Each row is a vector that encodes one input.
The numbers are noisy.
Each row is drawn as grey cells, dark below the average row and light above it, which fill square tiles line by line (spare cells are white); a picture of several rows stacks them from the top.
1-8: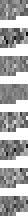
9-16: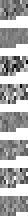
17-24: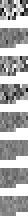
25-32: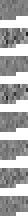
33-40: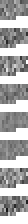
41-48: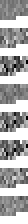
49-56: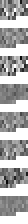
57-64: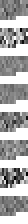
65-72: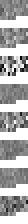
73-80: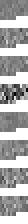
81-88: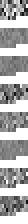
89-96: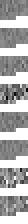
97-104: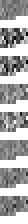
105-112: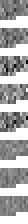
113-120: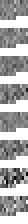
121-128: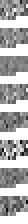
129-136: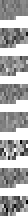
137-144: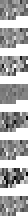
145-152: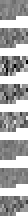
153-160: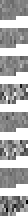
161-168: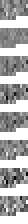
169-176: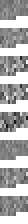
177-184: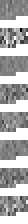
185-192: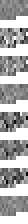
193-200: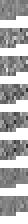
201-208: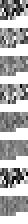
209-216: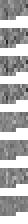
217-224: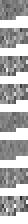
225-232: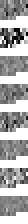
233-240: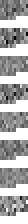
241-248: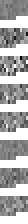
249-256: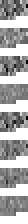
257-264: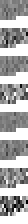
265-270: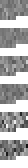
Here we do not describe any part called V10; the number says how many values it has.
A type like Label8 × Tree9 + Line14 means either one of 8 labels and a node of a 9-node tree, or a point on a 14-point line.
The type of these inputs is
Bool × Bool × Bool × Bool × Label11 × (Tree13 + Unit) × V10.
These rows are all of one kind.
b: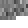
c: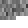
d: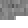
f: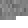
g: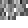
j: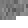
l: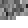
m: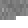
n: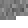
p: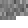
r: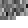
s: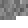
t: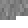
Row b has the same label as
g, n, p and r.
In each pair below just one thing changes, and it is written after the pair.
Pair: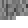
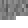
one of the four true/false values
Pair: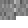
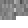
the value of V10
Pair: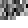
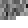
the value of V10
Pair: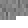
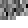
one of the four true/false values
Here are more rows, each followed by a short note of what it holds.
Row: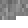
one of 11 labels, four true/false values and a value of V10
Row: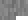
one of 11 labels, four true/false values and a value of V10
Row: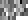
one of 11 labels, four true/false values and a value of V10
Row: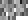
one of 11 labels, a node of a 13-node tree, four true/false values and a value of V10
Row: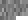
one of 11 labels, four true/false values and a value of V10
